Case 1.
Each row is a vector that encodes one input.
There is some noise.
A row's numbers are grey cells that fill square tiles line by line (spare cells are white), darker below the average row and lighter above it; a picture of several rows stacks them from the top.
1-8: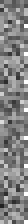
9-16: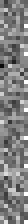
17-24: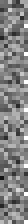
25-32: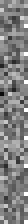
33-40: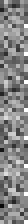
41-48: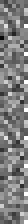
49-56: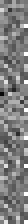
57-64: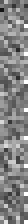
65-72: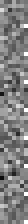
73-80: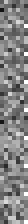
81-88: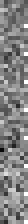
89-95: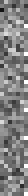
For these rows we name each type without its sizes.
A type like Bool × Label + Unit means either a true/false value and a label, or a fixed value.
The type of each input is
Line.
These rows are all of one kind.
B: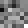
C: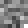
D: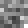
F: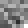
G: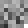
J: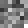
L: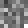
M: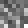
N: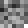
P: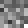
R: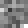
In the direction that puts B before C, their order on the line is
J, B, N, P, M, L, R, C, D, F, G.
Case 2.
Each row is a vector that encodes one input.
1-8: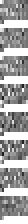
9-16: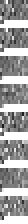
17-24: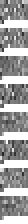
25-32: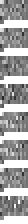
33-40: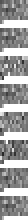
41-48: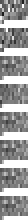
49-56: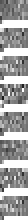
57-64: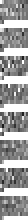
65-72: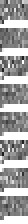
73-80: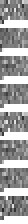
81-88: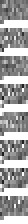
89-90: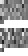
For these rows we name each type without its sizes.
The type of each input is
Line.
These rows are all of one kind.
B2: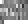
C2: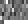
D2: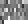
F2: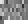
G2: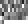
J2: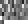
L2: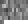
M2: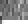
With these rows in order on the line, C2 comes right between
J2 and L2.
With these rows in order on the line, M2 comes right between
D2 and L2.
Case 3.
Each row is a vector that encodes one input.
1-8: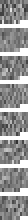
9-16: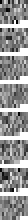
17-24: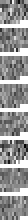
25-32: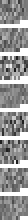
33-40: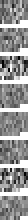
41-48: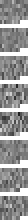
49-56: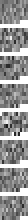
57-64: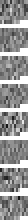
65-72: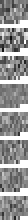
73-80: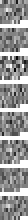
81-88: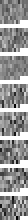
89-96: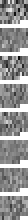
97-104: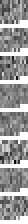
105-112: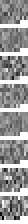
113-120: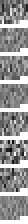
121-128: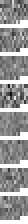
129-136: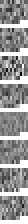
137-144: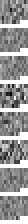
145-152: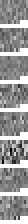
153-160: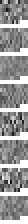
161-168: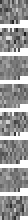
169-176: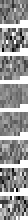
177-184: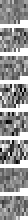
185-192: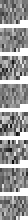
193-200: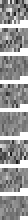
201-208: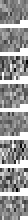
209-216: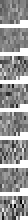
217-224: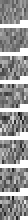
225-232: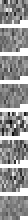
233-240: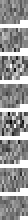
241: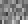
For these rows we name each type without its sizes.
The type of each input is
Label.
